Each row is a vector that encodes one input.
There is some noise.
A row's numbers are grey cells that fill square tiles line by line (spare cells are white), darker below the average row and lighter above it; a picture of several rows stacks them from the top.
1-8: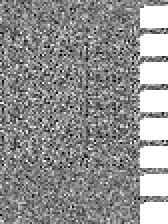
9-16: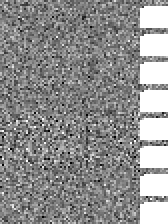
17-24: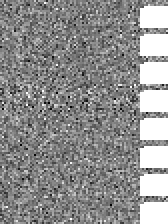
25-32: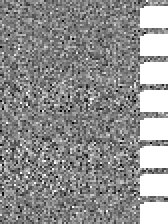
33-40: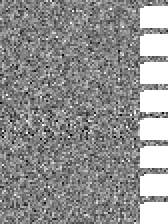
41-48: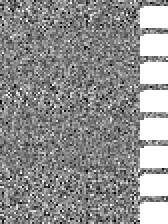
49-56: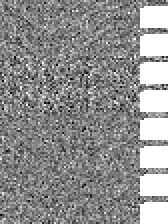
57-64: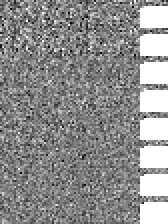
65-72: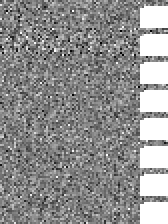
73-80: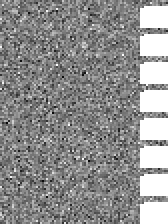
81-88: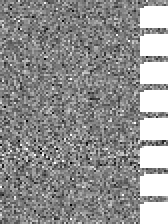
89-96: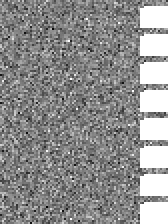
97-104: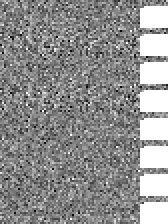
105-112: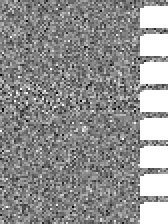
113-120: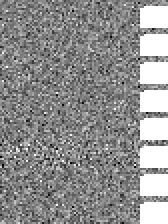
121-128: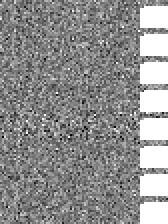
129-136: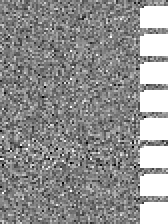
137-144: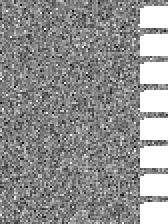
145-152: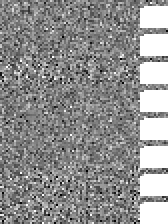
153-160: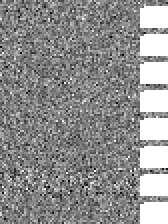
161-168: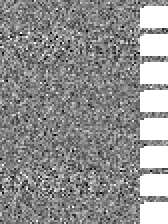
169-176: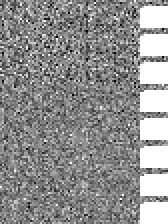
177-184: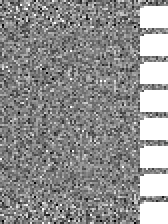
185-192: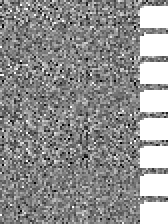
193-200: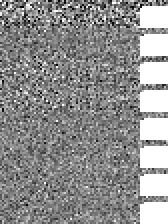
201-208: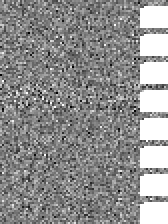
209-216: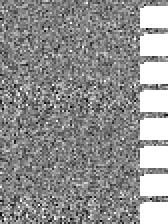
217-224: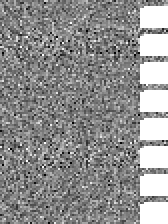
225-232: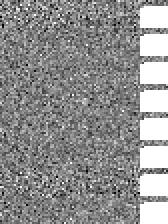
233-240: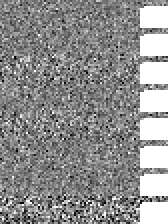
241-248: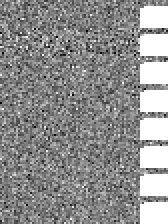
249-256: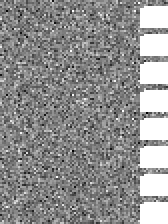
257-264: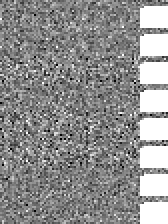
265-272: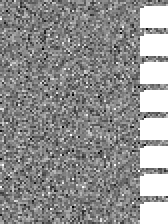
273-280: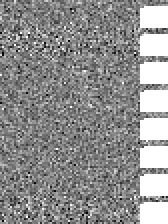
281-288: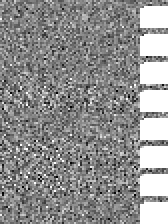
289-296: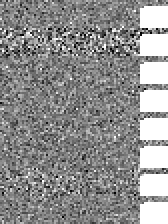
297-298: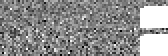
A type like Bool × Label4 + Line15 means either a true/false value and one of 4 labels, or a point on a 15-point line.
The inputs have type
List2(Bool × (Line4 + Line6)).
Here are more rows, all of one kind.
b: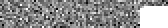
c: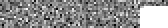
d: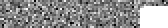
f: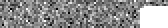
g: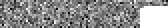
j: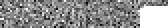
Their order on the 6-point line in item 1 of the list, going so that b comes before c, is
b, j, g, d, c, f.
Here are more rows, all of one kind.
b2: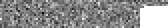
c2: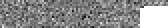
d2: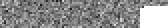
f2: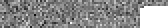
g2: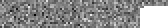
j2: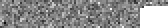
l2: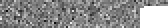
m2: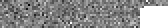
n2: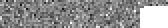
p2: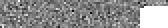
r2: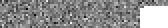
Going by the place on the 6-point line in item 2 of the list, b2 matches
c2, g2 and j2.
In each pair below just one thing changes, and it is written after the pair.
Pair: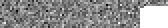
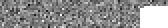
the place on the 4-point line in item 2 of the list
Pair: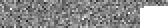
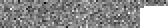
the place on the 4-point line in item 2 of the list
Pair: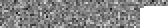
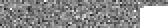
the true/false value in item 1 of the list
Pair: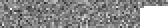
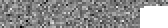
the true/false value in item 2 of the list
